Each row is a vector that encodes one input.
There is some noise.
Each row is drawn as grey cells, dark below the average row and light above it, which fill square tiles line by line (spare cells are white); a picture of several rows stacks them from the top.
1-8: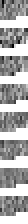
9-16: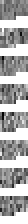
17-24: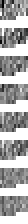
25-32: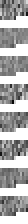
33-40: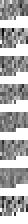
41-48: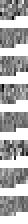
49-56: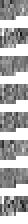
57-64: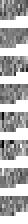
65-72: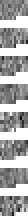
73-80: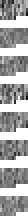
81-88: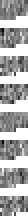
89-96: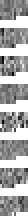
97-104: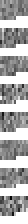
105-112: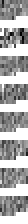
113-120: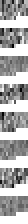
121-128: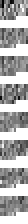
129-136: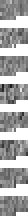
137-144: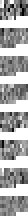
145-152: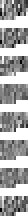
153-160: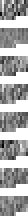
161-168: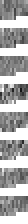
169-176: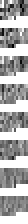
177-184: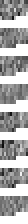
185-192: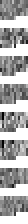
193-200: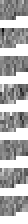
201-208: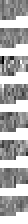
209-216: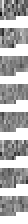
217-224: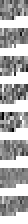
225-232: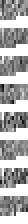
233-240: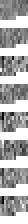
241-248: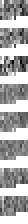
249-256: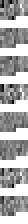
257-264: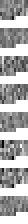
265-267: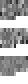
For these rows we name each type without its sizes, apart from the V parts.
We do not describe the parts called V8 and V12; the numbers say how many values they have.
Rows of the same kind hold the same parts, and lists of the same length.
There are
4 kinds of row.
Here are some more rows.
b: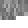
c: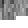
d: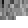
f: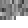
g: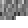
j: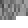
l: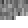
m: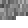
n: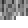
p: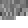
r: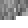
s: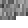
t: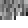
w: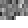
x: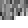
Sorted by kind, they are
b, d, f, j, r, x
c, l, n, p
g, m, s
t, w

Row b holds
four true/false values, a value of V8 and a value of V12.
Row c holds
a point on a line, a value of V8 and a value of V12.
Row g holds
four true/false values.
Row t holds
a point on a line.
